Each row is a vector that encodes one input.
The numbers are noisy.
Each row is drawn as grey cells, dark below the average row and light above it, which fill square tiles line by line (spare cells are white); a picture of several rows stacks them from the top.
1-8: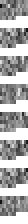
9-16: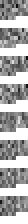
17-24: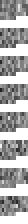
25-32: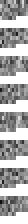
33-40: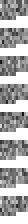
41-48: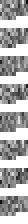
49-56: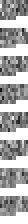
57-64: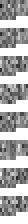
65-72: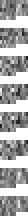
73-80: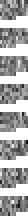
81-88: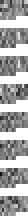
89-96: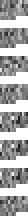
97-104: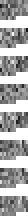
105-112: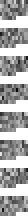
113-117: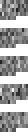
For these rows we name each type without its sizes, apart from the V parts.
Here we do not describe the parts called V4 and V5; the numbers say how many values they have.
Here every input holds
either a point on each of two circles and a value of V5, or a true/false value and a value of V4.
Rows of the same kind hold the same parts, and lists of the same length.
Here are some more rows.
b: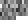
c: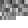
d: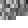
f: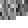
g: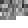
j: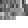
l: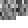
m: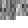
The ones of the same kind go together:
b, d, f, l
c, g, j, m

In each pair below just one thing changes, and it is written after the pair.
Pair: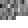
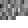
the value of V5
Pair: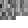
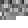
the place on one of the two circles
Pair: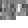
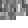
the value of V5
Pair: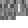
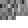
the place on one of the two circles
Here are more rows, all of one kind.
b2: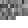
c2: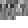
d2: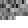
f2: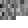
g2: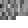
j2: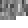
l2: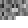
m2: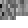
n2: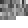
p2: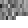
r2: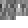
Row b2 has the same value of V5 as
f2 and m2.
